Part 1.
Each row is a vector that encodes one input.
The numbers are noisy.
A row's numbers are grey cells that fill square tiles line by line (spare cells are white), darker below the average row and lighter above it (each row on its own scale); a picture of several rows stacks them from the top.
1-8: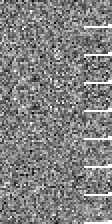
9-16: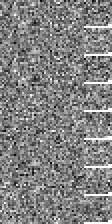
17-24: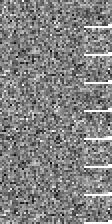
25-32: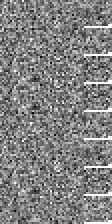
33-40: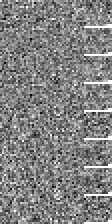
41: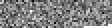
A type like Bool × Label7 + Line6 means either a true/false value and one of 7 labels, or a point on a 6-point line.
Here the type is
Bool × Bool × Bool.
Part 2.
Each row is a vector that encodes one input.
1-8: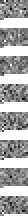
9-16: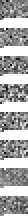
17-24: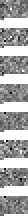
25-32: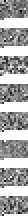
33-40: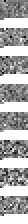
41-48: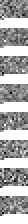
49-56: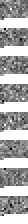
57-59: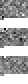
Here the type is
Bool × Bool × Bool × Bool + Unit.
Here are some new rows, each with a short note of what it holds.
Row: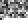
a fixed value
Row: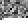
four true/false values
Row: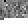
four true/false values
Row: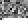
four true/false values
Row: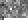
four true/false values
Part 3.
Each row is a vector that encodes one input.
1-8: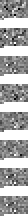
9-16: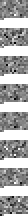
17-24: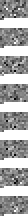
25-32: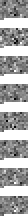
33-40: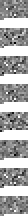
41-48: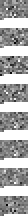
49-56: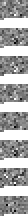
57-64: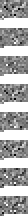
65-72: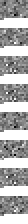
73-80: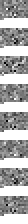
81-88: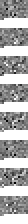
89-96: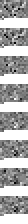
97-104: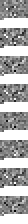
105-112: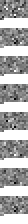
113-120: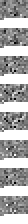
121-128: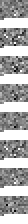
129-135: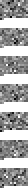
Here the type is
Bool × Bool × Bool + Unit.
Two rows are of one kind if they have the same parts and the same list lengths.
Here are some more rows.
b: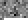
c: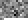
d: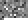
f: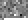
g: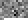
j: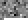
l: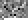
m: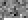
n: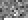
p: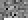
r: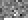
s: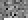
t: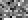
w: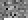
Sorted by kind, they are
b, c, d, f, g, j, l, m, n, p, r, s, w
t

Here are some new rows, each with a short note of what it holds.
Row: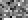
a fixed value
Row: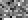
a fixed value
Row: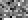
a fixed value
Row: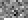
three true/false values
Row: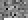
three true/false values
